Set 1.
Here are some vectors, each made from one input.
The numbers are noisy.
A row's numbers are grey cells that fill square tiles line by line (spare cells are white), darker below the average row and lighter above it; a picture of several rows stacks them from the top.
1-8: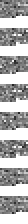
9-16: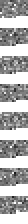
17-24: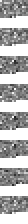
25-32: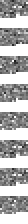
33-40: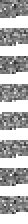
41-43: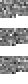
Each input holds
either a point on a 5-point line, or a point on a 6-point line.
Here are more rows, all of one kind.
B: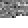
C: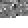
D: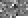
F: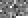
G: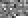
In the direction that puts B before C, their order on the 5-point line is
B, G, C, D, F.
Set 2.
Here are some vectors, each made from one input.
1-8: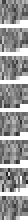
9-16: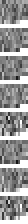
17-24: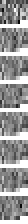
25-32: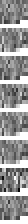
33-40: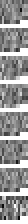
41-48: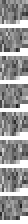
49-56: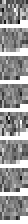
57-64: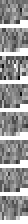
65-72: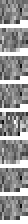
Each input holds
a true/false value, together with either a fixed value, or a node of a 10-node tree.
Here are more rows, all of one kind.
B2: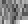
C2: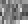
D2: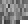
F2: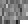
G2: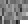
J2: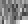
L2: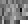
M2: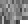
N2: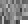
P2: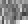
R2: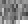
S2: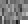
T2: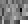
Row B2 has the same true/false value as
C2, J2, P2 and R2.
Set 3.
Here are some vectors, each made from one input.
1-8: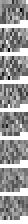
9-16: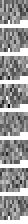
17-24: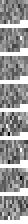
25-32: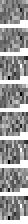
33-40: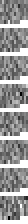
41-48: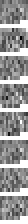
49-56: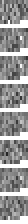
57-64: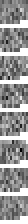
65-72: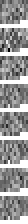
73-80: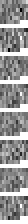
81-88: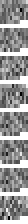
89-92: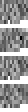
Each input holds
a node of a 10-node tree and a true/false value.
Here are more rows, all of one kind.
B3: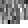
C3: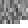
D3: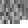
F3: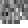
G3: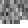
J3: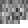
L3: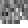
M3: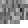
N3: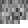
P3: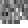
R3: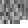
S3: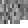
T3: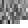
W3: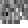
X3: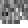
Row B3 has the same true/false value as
C3, J3, N3 and T3.
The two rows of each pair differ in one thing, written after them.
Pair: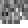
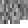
the node of the tree
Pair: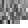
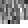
the node of the tree
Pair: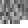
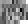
the node of the tree
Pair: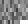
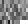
the node of the tree
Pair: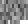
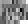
the node of the tree
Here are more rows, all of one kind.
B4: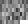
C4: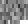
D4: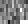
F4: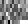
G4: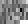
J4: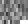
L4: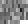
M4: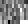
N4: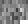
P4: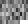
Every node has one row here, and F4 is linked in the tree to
G4.
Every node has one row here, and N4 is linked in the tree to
B4, C4 and J4.
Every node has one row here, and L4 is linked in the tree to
C4 and G4.
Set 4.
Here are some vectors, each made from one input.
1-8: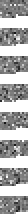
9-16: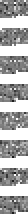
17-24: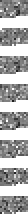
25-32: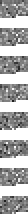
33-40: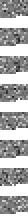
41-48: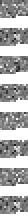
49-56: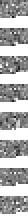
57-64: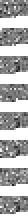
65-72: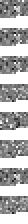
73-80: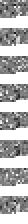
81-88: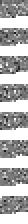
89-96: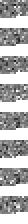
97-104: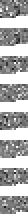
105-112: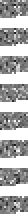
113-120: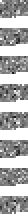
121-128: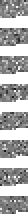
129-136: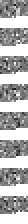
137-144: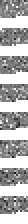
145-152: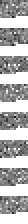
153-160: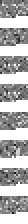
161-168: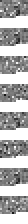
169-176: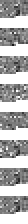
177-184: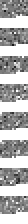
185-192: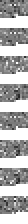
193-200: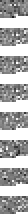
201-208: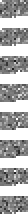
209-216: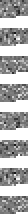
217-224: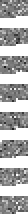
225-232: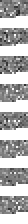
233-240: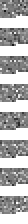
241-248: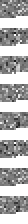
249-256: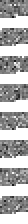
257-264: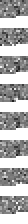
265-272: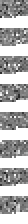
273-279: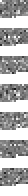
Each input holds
either a point on an 11-point line, or a node of a 14-node tree.
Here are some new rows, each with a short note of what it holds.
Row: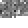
a point on an 11-point line
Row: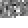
a point on an 11-point line
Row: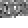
a point on an 11-point line
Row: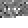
a point on an 11-point line
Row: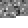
a node of a 14-node tree
